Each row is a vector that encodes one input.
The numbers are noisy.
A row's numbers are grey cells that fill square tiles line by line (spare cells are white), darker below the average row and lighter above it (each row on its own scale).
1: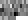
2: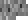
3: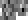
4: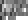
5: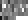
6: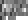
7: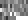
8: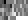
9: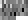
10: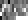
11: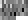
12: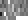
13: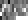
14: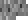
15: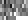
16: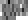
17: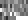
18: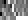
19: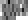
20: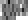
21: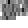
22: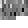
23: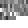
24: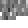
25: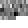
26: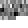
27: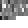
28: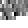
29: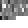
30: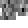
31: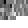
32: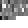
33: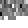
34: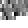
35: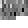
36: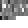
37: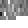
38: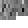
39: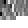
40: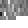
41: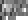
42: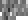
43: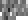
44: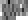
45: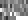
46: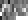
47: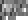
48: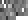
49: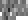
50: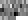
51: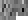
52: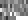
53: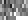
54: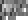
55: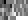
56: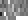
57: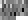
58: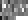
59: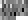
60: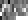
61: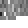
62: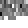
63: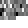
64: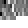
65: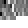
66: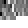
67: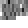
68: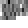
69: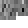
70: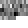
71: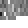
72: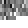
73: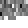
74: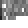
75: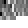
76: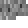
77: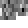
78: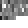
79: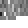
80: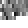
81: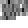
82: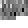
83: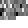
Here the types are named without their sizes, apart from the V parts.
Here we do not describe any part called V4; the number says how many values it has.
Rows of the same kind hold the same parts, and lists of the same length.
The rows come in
2 kinds.
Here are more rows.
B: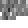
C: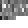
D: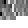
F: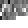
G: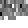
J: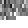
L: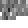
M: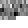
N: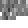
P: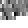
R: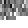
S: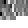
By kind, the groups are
B, D, G, J, L, N, R, S
C, F, M, P

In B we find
a true/false value and a value of V4.
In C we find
a point on a line and a true/false value.
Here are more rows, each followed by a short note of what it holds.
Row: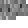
a true/false value and a value of V4
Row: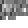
a point on a line and a true/false value
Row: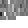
a true/false value and a value of V4
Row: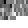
a true/false value and a value of V4
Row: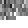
a true/false value and a value of V4
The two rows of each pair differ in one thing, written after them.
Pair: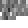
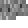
the true/false value
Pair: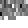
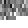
the true/false value
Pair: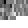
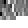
the true/false value
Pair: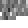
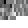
the value of V4
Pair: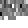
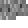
the value of V4
